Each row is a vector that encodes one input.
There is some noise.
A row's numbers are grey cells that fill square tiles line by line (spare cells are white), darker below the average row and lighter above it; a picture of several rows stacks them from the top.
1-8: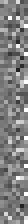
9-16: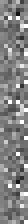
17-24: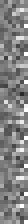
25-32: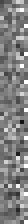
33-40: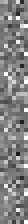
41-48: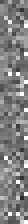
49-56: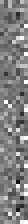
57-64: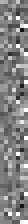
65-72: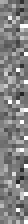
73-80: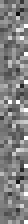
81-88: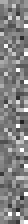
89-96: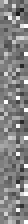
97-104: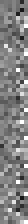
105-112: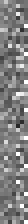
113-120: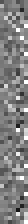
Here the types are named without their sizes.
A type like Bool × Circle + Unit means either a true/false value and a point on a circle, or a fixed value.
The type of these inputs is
Bool × Circle + Line.
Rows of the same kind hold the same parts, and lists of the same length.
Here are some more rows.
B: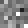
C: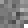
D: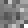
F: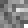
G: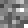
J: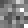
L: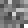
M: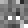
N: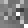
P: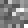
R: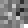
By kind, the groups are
B, M, N, R
C, D, F, G, J, L, P

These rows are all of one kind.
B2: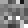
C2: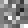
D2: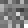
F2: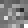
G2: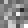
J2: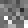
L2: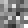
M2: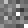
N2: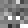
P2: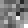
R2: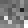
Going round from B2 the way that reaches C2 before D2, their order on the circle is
B2, N2, G2, C2, F2, P2, J2, R2, D2, L2, M2.
